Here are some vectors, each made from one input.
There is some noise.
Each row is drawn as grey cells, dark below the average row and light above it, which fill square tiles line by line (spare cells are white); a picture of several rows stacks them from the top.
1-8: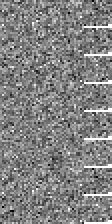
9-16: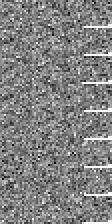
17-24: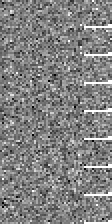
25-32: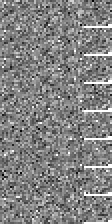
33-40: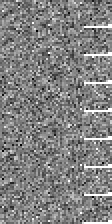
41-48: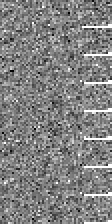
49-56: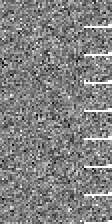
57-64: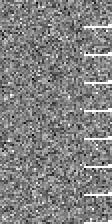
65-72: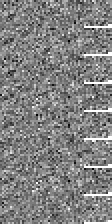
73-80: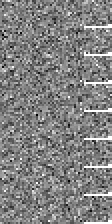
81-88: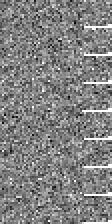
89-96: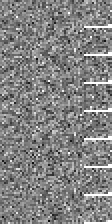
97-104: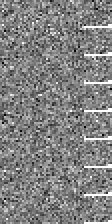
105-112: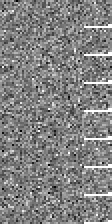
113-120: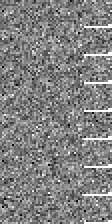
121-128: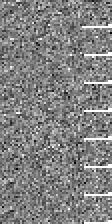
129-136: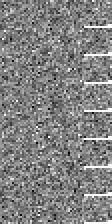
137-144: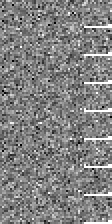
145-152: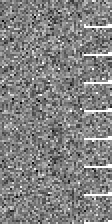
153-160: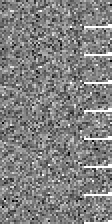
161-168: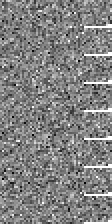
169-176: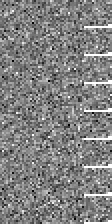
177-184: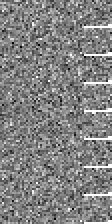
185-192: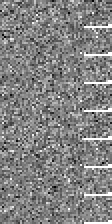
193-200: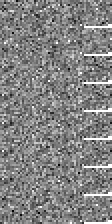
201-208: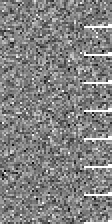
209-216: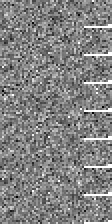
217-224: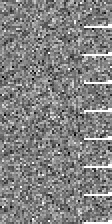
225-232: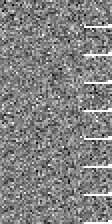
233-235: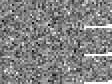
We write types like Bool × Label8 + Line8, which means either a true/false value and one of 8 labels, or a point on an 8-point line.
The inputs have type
(Bool × Bool × Bool + Unit) × Line3 × Line5 + Line9 × Line9 × Line9.
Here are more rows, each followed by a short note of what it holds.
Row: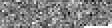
a point on each of three 9-point lines
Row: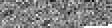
a point on each of three 9-point lines
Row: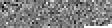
a point on a 3-point line, a point on a 5-point line and three true/false values
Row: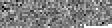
a point on a 3-point line, a point on a 5-point line and three true/false values
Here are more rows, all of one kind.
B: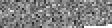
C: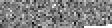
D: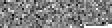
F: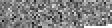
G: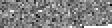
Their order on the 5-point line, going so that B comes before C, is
D, G, B, C, F.
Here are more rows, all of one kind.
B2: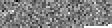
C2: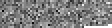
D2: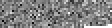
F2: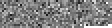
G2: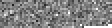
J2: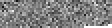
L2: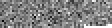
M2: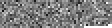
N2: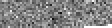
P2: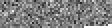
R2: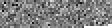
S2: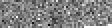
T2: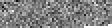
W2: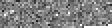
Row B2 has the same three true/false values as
M2, P2 and W2.
